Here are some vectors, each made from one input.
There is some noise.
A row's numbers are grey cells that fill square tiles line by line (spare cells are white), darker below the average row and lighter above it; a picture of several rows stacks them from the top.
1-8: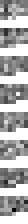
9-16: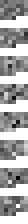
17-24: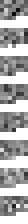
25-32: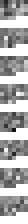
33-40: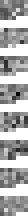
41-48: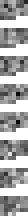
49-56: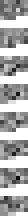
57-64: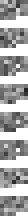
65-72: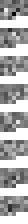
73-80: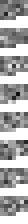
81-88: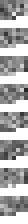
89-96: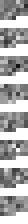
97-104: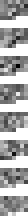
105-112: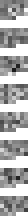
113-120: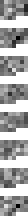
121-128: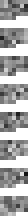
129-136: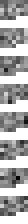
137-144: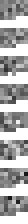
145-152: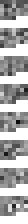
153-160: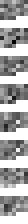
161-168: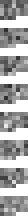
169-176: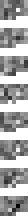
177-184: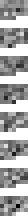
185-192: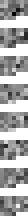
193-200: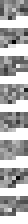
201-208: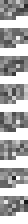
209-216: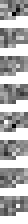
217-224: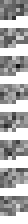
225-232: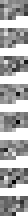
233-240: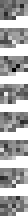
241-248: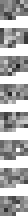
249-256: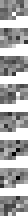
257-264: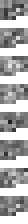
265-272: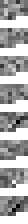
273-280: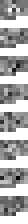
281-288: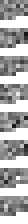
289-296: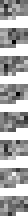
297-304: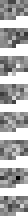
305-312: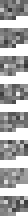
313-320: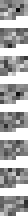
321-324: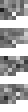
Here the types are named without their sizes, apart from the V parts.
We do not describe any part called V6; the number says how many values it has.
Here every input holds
two labels, together with either a node of a tree, or a value of V6.
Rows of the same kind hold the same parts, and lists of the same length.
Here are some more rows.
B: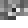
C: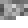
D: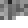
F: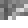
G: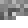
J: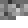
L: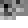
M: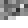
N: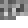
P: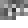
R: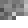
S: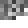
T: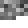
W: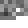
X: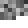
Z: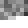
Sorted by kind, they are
B, C, F, J, L, P, R, S, T, W, X
D, G, M, N, Z

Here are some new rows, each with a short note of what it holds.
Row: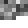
two labels and a node of a tree
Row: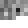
two labels and a node of a tree
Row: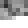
two labels and a node of a tree
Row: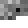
two labels and a node of a tree
